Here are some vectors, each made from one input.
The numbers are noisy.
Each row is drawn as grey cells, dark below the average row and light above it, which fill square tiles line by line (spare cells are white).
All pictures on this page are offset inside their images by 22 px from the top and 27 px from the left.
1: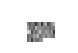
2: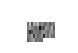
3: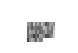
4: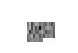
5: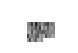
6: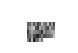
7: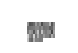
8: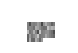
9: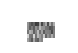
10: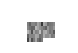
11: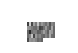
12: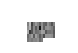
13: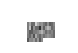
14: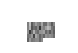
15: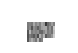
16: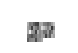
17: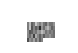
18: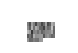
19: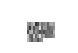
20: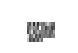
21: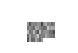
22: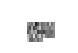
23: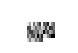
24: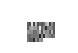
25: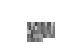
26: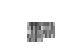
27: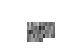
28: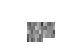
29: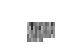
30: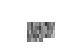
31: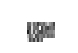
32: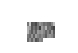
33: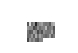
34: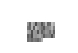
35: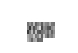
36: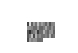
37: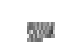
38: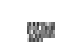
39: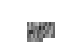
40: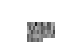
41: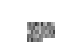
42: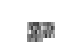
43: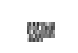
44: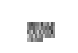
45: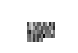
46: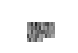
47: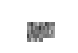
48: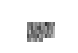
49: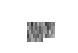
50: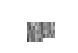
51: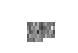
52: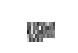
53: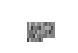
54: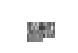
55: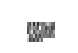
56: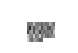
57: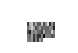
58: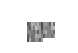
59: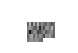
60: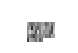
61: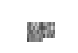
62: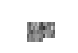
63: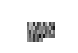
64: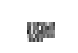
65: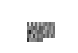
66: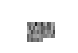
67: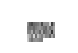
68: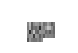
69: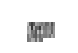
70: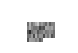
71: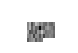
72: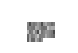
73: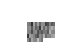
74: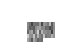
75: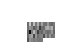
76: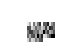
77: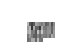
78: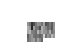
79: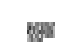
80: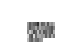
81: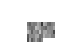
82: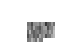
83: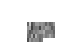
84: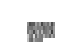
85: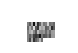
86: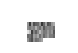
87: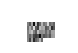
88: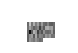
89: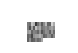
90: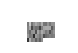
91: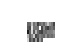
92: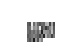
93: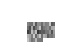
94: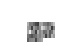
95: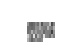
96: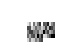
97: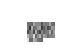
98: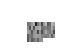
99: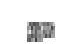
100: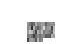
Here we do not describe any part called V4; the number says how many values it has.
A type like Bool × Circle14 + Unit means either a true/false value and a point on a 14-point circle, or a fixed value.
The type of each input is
List3(Bool × V4).
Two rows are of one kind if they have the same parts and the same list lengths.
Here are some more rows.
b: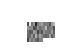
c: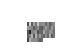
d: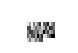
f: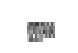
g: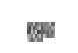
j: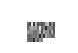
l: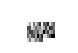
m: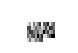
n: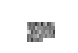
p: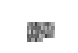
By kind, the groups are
b, f, n, p
c, g
d, l, m
j

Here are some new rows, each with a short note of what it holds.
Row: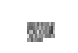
a list of three items
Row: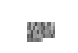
a list of two items
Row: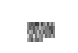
a list of two items
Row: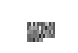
a list of one item
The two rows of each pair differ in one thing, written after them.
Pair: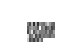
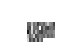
the true/false value in item 1 of the list
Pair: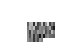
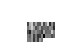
the true/false value in item 1 of the list
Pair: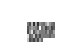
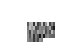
the value of V4 in item 1 of the list
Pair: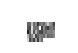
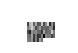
the value of V4 in item 1 of the list
